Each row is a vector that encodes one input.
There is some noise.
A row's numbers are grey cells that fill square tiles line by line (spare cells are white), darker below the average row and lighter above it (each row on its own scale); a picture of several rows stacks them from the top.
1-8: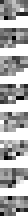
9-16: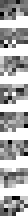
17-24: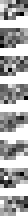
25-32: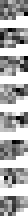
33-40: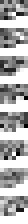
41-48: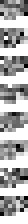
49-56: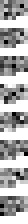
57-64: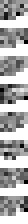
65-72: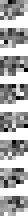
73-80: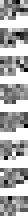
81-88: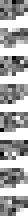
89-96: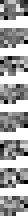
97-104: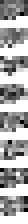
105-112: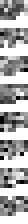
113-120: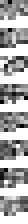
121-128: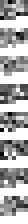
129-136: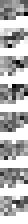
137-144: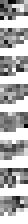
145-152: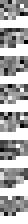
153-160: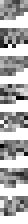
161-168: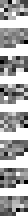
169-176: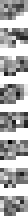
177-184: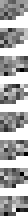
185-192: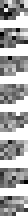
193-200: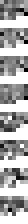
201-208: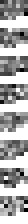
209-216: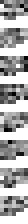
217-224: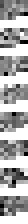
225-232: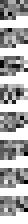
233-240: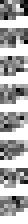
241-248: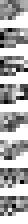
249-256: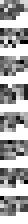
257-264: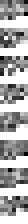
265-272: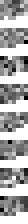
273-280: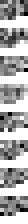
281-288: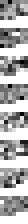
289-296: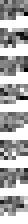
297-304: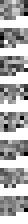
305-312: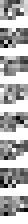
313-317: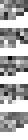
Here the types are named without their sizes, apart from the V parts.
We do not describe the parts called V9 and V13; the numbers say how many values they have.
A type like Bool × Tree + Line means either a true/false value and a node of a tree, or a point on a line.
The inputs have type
(Bool × Bool × Bool × Bool + V9) × (Line + V13).
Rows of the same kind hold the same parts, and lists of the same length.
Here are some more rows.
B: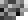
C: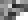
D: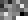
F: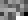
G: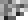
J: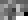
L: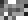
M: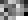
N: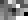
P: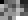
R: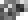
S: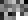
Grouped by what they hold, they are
B, C, R
D, F, J, P, S
G
L, M, N

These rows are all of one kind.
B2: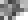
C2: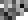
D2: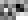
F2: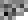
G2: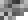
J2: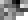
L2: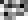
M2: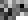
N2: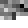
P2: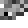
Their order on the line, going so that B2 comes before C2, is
B2, C2, D2, M2, F2, L2, N2, P2, G2, J2.
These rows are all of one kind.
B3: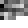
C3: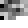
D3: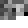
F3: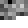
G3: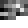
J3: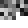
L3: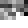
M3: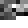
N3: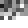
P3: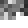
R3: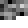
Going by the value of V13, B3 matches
C3, G3, N3 and P3.
